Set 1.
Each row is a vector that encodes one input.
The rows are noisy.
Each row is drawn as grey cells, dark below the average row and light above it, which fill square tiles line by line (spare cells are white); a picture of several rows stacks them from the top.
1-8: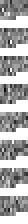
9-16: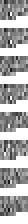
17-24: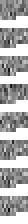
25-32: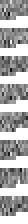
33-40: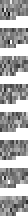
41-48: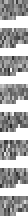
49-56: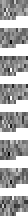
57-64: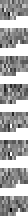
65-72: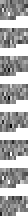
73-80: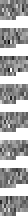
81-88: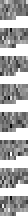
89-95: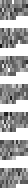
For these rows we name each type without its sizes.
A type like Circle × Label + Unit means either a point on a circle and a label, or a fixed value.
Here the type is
(Bool × Bool × Bool + Unit) × Line.
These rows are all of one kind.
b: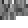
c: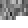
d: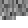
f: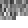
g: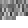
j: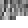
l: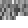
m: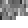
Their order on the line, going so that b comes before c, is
l, b, c, d, g, m, f, j.
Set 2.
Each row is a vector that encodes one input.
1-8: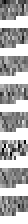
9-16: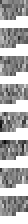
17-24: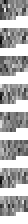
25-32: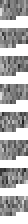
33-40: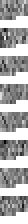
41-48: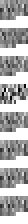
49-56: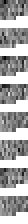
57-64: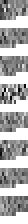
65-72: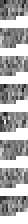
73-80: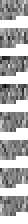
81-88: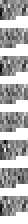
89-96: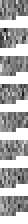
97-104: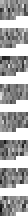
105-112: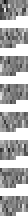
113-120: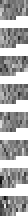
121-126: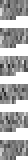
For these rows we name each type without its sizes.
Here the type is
List(Line).
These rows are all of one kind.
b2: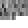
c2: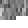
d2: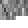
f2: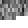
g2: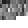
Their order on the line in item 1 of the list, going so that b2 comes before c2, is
g2, f2, b2, d2, c2.
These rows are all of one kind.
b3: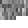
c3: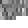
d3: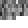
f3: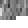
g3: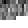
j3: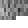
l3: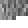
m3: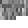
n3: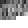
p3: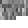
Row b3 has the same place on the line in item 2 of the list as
d3, m3 and p3.
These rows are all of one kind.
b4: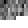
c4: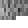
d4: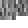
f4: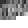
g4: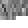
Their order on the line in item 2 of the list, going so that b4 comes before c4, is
f4, g4, b4, d4, c4.
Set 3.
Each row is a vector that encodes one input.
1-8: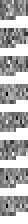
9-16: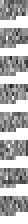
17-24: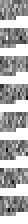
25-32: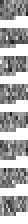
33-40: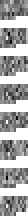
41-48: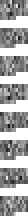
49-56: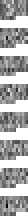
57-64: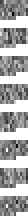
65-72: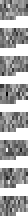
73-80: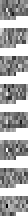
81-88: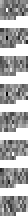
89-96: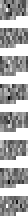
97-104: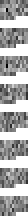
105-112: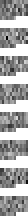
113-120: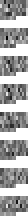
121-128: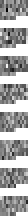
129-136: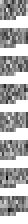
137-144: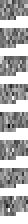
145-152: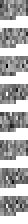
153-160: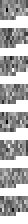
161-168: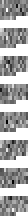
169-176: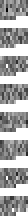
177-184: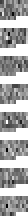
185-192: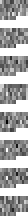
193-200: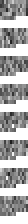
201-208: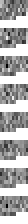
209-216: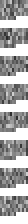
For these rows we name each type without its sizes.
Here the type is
Bool × Bool × Bool × Bool × Line.
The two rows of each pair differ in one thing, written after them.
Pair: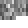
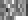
the place on the line
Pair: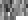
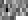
one of the four true/false values
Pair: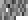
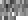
one of the four true/false values
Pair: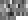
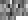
the place on the line
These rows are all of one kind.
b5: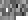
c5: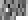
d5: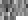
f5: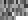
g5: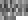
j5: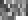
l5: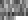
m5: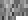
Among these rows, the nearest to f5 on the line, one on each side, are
b5 and l5.
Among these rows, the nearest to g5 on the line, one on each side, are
c5 and d5.
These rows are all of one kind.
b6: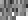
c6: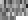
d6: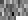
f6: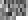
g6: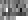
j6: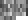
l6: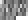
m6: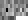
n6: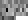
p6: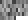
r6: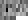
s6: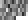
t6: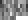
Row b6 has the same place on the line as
p6 and t6.
